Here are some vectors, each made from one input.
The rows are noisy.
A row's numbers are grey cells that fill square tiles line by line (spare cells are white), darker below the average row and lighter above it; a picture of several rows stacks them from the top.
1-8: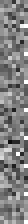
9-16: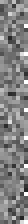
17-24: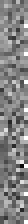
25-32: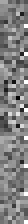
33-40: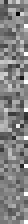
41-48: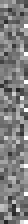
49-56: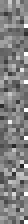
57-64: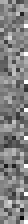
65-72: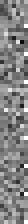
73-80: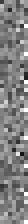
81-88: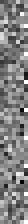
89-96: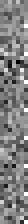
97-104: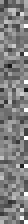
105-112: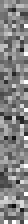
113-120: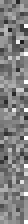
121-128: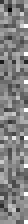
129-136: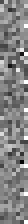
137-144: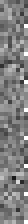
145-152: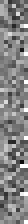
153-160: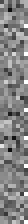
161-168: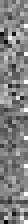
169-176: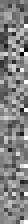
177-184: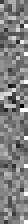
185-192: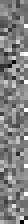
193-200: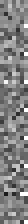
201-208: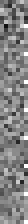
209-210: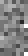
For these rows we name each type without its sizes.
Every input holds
a point on a circle and a node of a tree, together with either a point on a circle, or a fixed value.
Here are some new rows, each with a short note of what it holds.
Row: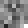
a point on each of two circles and a node of a tree
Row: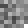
a point on each of two circles and a node of a tree
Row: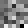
a point on each of two circles and a node of a tree
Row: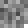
a point on a circle and a node of a tree
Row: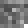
a point on each of two circles and a node of a tree
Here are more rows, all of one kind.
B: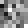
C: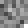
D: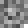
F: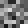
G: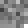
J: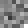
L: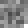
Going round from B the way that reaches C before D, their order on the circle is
B, C, G, F, L, J, D.
